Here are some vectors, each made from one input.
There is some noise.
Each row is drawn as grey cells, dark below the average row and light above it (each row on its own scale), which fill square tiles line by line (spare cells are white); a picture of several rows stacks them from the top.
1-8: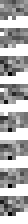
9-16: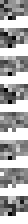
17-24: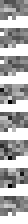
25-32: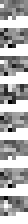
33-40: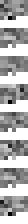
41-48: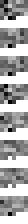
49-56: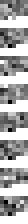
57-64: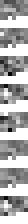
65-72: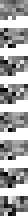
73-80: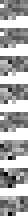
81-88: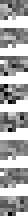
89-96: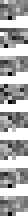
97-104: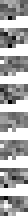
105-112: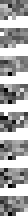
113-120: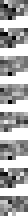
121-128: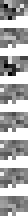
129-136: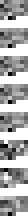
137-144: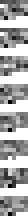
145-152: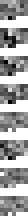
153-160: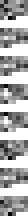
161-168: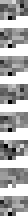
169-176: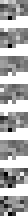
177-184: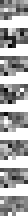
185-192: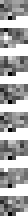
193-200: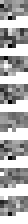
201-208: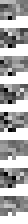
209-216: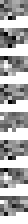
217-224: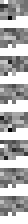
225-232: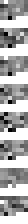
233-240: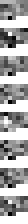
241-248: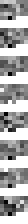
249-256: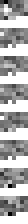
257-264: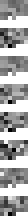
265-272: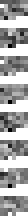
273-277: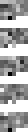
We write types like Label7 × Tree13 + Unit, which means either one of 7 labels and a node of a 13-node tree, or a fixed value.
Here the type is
Bool × Bool × Bool + List2(Line7).
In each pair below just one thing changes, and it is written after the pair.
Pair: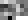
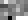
the place on the 7-point line in item 1 of the list
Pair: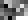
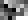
the place on the 7-point line in item 2 of the list
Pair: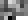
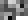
the place on the 7-point line in item 2 of the list
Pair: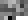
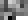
the place on the 7-point line in item 2 of the list
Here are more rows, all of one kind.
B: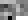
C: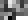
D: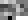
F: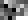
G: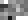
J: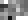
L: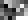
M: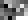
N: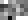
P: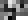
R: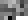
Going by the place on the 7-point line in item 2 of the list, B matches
C, L and M.
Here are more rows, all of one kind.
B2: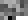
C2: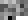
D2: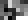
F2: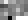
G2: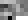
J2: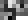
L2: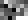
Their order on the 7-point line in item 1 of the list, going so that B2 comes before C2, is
L2, D2, J2, B2, C2, G2, F2.
